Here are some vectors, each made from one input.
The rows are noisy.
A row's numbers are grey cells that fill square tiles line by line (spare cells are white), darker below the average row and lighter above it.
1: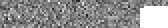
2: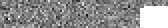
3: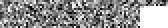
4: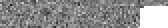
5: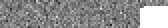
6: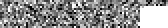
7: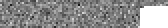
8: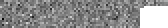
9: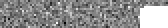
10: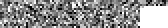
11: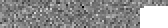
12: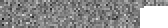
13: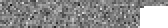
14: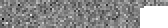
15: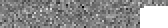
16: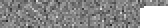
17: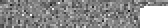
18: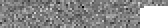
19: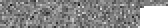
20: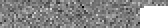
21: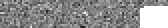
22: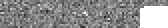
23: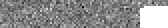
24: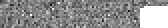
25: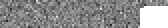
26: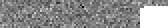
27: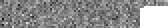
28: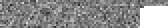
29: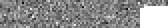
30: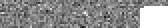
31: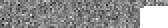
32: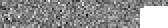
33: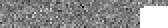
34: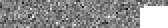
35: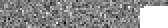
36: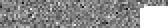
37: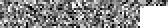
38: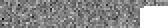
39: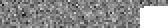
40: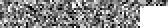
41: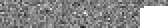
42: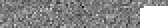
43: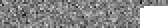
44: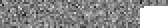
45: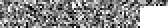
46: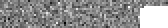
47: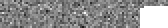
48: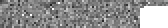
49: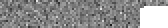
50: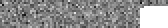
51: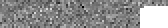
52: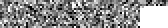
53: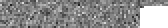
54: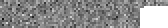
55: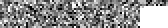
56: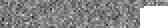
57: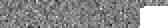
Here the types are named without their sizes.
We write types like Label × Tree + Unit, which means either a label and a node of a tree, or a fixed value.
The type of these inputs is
Tree + Unit.
